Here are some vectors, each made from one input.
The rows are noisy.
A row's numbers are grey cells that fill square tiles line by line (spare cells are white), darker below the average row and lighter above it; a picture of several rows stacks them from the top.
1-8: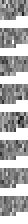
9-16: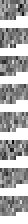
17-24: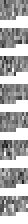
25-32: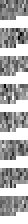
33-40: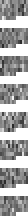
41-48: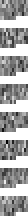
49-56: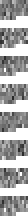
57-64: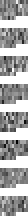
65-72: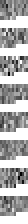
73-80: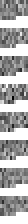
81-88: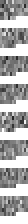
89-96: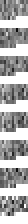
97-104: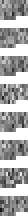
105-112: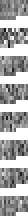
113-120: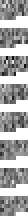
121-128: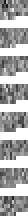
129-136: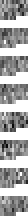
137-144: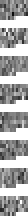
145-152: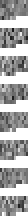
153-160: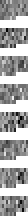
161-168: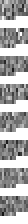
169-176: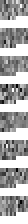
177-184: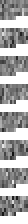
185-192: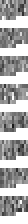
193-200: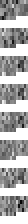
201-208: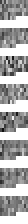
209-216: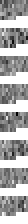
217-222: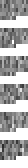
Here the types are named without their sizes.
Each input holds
either a point on a circle, a label and four true/false values, or a list of points on a line.
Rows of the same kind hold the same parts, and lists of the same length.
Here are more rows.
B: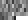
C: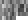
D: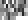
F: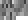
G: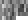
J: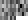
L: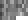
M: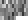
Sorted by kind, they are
B, L
C, G
D, J, M
F

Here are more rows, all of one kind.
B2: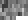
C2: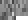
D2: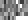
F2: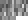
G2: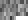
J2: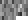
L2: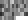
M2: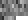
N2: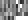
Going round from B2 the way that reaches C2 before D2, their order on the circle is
B2, M2, J2, C2, D2, N2, F2, G2, L2.
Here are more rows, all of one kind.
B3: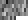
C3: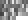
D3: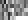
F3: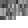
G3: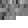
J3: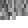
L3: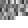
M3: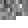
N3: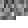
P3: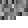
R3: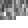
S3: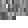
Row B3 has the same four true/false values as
N3 and R3.
